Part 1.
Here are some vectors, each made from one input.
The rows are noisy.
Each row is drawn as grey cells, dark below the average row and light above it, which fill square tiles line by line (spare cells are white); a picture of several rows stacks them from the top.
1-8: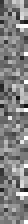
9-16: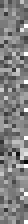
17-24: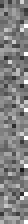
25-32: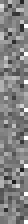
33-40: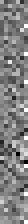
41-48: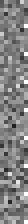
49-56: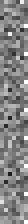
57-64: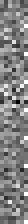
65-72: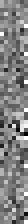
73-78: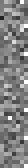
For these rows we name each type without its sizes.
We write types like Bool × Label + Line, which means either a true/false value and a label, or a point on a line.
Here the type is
List(Line).
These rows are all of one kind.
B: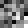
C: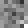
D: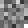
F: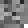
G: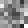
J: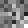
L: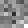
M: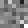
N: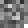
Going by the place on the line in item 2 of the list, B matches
C and N.
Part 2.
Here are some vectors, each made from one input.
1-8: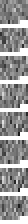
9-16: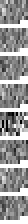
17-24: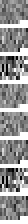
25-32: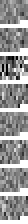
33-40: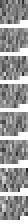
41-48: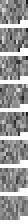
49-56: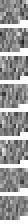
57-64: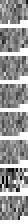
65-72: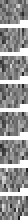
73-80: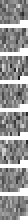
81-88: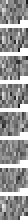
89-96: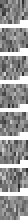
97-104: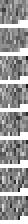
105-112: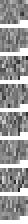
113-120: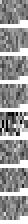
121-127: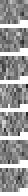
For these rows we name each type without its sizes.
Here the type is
List(Line).
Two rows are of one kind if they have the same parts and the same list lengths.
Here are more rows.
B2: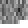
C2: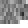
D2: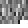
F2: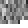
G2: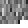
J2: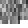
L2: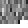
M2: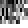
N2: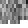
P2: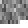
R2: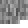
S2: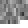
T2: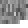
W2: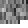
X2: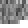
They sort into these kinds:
B2, C2, P2, R2, S2, T2, X2
D2, F2, G2, J2, L2, N2, W2
M2

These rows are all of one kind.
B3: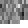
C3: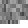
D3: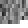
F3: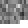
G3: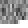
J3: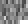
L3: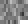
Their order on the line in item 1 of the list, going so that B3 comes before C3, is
B3, F3, C3, L3, G3, J3, D3.
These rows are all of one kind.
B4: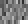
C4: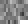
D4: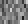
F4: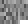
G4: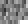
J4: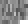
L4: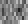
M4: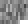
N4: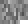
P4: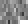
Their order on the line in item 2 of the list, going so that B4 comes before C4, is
L4, J4, B4, C4, N4, P4, G4, F4, D4, M4.
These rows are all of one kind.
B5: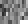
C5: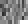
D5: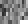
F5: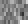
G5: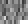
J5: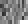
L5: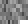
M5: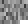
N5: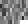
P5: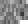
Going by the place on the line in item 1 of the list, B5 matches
C5, D5, J5 and N5.
